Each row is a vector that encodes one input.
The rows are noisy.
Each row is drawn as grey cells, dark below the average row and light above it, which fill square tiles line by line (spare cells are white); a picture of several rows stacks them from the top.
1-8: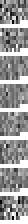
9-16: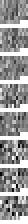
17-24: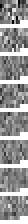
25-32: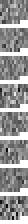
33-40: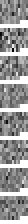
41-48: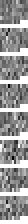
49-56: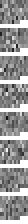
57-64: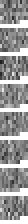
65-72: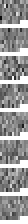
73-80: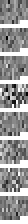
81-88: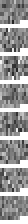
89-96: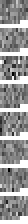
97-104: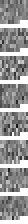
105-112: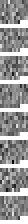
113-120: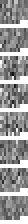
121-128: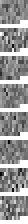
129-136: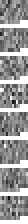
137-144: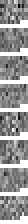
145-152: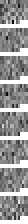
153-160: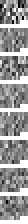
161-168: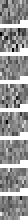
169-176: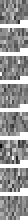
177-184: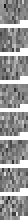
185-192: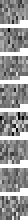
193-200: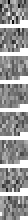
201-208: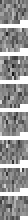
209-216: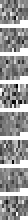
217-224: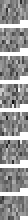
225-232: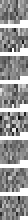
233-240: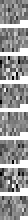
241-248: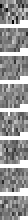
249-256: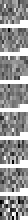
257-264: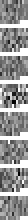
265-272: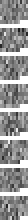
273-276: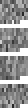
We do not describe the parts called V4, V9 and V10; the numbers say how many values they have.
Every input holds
a node of an 11-node tree, a value of V9 and a value of V10, together with either a point on a 5-point line and a true/false value, or a value of V4.
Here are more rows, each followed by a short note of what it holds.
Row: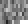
a node of an 11-node tree, a value of V4, a value of V9 and a value of V10
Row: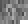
a node of an 11-node tree, a value of V4, a value of V9 and a value of V10
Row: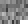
a point on a 5-point line, a node of an 11-node tree, a true/false value, a value of V9 and a value of V10
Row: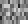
a point on a 5-point line, a node of an 11-node tree, a true/false value, a value of V9 and a value of V10
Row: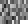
a node of an 11-node tree, a value of V4, a value of V9 and a value of V10
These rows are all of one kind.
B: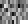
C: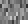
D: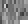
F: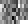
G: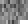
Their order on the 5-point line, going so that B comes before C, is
B, C, D, G, F.
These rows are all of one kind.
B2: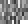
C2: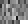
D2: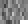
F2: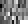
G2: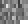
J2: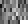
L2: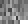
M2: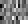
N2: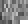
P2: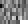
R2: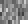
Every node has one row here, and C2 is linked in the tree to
D2.
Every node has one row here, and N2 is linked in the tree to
F2.
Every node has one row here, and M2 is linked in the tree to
D2, F2 and P2.
